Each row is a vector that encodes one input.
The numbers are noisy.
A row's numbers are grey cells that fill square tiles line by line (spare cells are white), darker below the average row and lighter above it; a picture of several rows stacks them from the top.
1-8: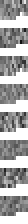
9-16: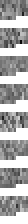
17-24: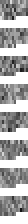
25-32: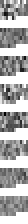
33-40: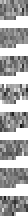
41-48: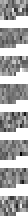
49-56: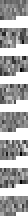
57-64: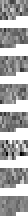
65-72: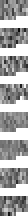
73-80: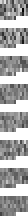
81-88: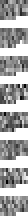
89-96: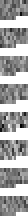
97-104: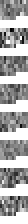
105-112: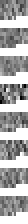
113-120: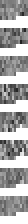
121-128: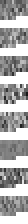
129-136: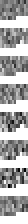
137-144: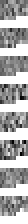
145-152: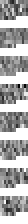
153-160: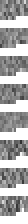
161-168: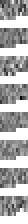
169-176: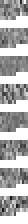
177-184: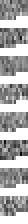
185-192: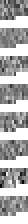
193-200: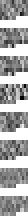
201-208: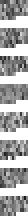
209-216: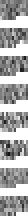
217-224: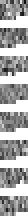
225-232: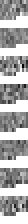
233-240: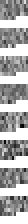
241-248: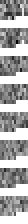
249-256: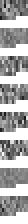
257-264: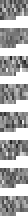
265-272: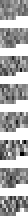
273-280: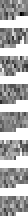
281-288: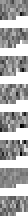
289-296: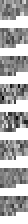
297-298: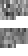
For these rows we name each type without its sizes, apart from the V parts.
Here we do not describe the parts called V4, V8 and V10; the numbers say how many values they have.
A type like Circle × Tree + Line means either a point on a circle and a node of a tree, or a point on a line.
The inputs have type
Bool × (Line × (Line + V8) × V10 + V4).
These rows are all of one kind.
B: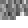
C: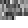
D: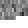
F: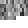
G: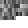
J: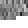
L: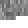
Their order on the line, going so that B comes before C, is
F, G, B, D, C, J, L.
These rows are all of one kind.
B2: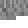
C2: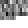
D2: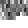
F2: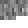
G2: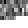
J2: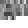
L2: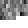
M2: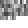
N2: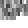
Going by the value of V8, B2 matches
D2 and G2.
